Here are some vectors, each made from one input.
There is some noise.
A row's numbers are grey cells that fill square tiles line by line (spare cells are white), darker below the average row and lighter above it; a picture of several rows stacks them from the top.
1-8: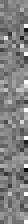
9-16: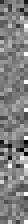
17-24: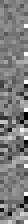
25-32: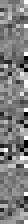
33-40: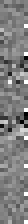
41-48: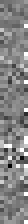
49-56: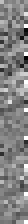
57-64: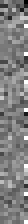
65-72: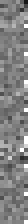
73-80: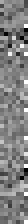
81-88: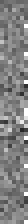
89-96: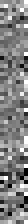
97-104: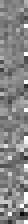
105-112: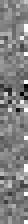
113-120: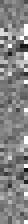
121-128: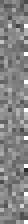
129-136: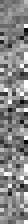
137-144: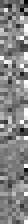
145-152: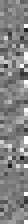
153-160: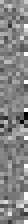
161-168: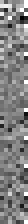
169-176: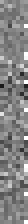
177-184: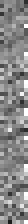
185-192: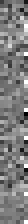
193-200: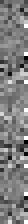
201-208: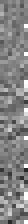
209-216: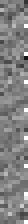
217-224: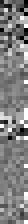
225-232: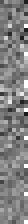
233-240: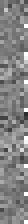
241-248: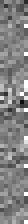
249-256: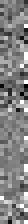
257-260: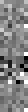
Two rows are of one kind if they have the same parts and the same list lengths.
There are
2 kinds of row.
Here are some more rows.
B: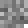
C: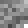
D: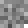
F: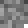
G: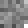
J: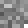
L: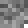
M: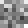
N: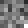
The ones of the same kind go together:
B, C, F, G, N
D, J, L, M

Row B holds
a point on an 8-point circle, one of 12 labels and a true/false value.
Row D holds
one of 12 labels.
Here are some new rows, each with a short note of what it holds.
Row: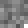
a point on an 8-point circle, one of 12 labels and a true/false value
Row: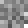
one of 12 labels
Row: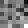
a point on an 8-point circle, one of 12 labels and a true/false value
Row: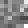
a point on an 8-point circle, one of 12 labels and a true/false value
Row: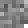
a point on an 8-point circle, one of 12 labels and a true/false value
